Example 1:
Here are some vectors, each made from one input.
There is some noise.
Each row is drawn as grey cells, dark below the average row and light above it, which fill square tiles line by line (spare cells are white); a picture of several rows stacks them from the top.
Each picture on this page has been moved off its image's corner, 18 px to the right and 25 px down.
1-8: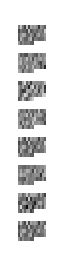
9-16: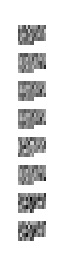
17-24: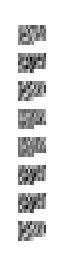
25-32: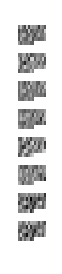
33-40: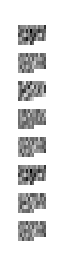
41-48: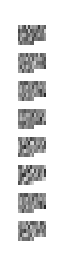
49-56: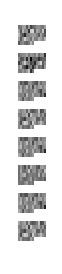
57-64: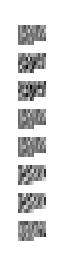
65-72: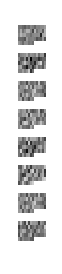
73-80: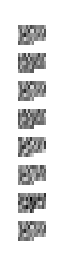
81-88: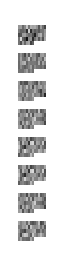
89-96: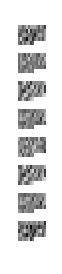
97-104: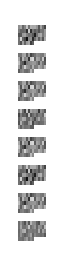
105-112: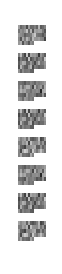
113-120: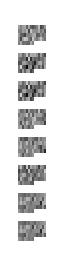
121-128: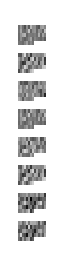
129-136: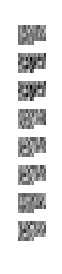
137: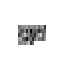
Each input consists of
a point on a 10-point line.
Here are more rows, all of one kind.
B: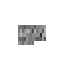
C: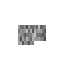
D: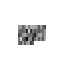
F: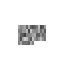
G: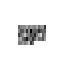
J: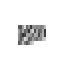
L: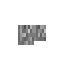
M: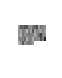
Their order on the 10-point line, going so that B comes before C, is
G, D, L, B, M, C, F, J.
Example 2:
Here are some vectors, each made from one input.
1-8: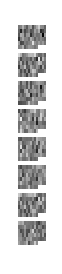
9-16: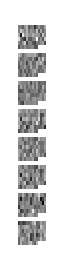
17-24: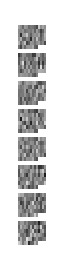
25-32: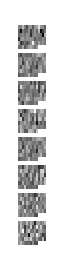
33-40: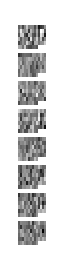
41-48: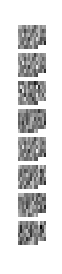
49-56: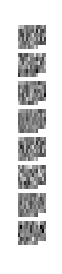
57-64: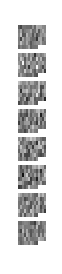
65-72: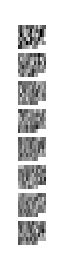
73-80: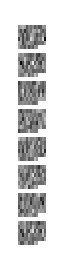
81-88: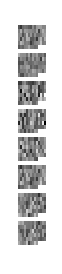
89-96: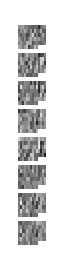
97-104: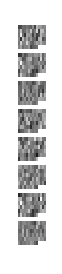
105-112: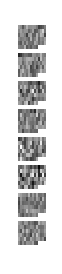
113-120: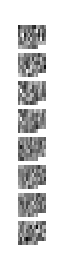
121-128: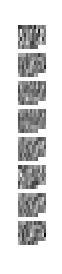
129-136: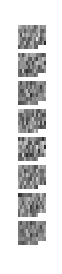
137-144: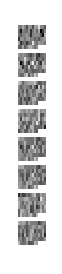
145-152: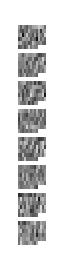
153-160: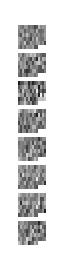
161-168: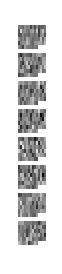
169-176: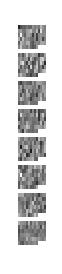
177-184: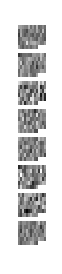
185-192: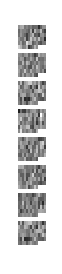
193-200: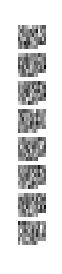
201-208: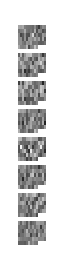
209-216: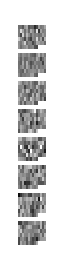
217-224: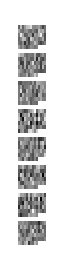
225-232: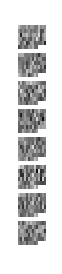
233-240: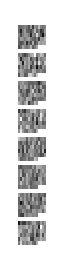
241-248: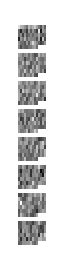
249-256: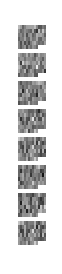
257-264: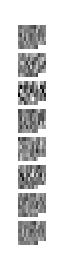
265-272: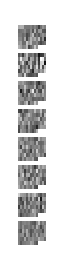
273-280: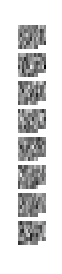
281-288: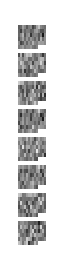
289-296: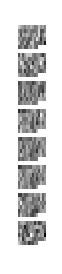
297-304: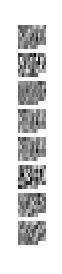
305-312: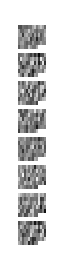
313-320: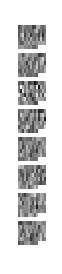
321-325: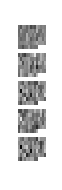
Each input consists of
a node of a 19-node tree.
